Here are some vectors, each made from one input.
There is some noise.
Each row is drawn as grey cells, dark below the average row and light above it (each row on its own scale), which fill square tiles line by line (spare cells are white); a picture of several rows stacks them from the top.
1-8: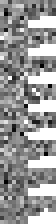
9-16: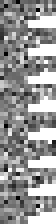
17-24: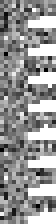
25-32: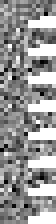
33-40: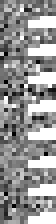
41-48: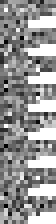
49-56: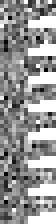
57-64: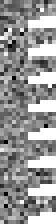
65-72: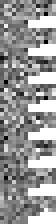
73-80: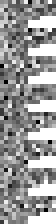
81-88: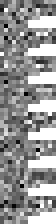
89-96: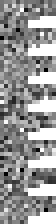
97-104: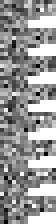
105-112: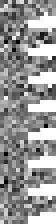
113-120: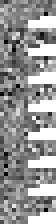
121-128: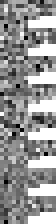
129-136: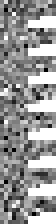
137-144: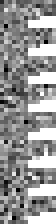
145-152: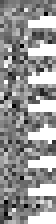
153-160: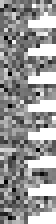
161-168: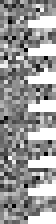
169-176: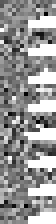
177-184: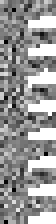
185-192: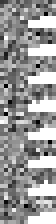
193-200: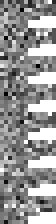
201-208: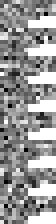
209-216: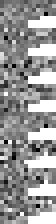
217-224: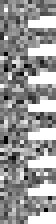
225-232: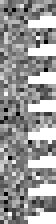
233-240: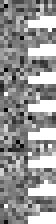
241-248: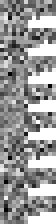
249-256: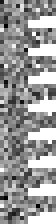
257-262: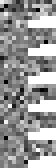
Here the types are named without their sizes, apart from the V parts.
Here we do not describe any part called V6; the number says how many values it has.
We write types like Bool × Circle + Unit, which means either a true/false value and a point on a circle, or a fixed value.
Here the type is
(Circle + Line) × V6.
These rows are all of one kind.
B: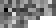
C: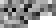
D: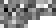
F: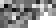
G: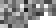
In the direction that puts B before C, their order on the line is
B, D, G, C, F.
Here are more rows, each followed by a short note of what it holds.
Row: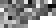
a point on a circle and a value of V6
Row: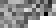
a point on a circle and a value of V6
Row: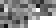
a point on a circle and a value of V6
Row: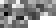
a point on a line and a value of V6
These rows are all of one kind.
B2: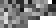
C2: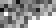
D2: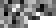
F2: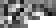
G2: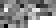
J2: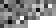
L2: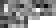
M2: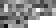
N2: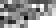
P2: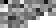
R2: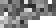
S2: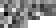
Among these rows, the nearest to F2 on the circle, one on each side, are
B2 and R2.
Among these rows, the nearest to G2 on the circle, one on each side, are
C2 and L2.
